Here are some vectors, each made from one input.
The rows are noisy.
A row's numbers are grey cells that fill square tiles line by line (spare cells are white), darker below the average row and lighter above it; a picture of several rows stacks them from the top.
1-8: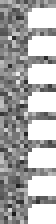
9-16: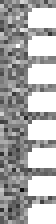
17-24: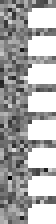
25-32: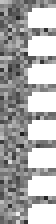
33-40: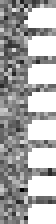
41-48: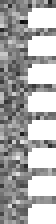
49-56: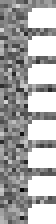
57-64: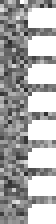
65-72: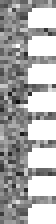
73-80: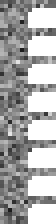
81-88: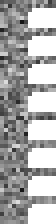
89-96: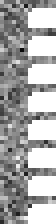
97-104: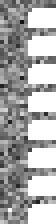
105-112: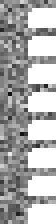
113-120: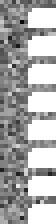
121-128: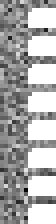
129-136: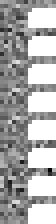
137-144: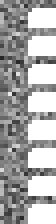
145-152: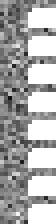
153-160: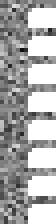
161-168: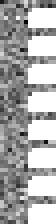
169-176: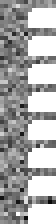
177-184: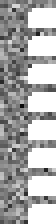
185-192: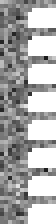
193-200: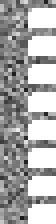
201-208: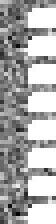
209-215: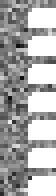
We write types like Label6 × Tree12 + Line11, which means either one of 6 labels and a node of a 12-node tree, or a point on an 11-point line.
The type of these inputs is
Bool × Label5 + Line6 + Line7.
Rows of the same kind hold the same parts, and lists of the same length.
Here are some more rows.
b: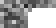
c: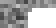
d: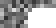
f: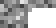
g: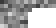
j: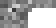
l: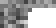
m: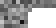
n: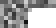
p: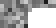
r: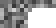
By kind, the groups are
b, d, g, m, r
c, j, l
f, n, p

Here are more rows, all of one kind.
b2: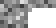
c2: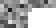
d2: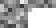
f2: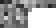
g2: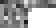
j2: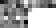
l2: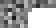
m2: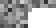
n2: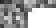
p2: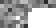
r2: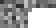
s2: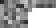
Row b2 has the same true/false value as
c2, d2, m2 and p2.
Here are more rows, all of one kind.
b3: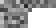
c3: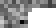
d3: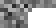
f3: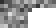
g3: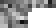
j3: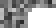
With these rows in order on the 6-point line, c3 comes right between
b3 and g3.
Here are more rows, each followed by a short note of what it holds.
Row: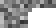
a point on a 6-point line
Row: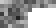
a point on a 7-point line
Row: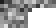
a point on a 6-point line
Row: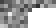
a point on a 6-point line
